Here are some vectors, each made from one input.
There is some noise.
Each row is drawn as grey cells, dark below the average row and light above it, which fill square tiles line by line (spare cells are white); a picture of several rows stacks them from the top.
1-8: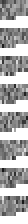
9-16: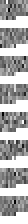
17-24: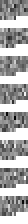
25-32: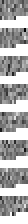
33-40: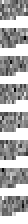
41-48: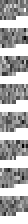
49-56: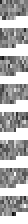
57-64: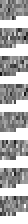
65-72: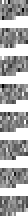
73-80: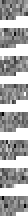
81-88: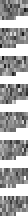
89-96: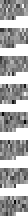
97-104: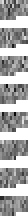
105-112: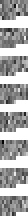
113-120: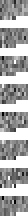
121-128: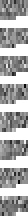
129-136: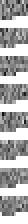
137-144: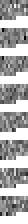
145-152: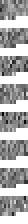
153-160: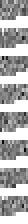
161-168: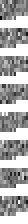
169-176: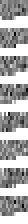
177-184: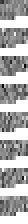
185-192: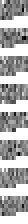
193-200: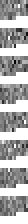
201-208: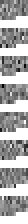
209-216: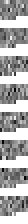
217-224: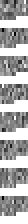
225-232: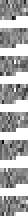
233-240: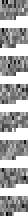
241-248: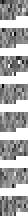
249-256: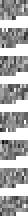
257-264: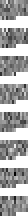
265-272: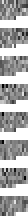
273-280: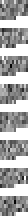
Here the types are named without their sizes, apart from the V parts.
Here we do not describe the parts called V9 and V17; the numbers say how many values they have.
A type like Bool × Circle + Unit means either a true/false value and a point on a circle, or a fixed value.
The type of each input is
Bool × Bool × Bool × Bool × Bool × Line × V9 × V17.
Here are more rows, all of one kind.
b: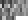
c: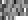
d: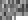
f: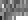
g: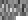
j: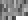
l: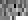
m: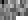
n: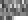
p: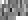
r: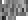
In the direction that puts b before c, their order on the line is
b, f, d, g, j, m, r, c, n, p, l.
